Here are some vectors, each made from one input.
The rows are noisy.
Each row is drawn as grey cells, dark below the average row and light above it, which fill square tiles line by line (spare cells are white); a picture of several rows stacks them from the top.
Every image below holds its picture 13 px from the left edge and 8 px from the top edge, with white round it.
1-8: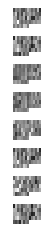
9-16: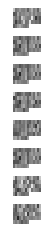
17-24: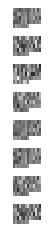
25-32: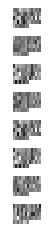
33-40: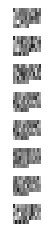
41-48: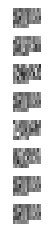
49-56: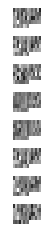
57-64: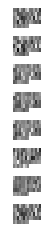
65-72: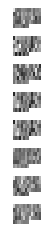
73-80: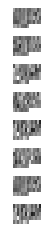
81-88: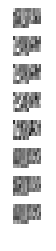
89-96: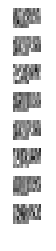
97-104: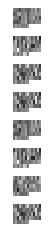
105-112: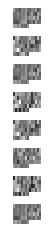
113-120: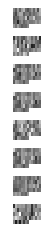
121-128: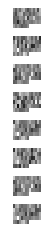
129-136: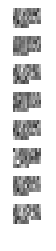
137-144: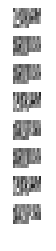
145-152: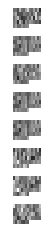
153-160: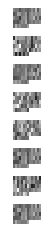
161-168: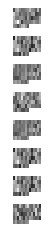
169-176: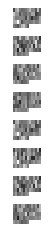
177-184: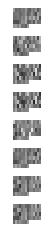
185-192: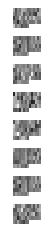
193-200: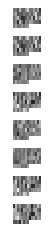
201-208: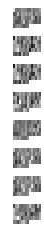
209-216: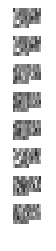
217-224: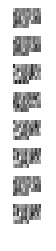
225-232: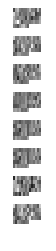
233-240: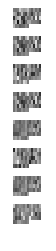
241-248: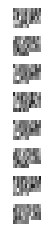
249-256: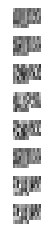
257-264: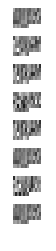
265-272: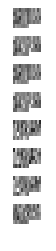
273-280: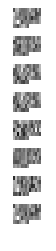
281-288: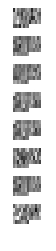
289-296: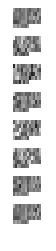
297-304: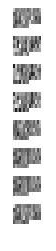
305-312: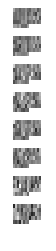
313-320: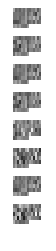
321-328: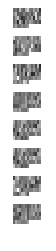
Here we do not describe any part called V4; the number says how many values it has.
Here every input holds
a true/false value, together with either a point on a 5-point line, or a value of V4.
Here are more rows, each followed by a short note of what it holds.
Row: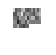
a point on a 5-point line and a true/false value
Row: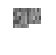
a point on a 5-point line and a true/false value
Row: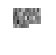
a point on a 5-point line and a true/false value
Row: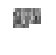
a point on a 5-point line and a true/false value
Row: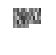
a true/false value and a value of V4
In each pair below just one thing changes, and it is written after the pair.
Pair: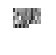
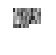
the true/false value
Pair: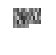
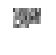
the value of V4
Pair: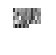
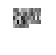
the value of V4
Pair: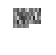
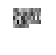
the true/false value
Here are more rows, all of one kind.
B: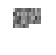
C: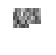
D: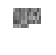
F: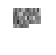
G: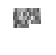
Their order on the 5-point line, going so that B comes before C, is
D, F, B, C, G.
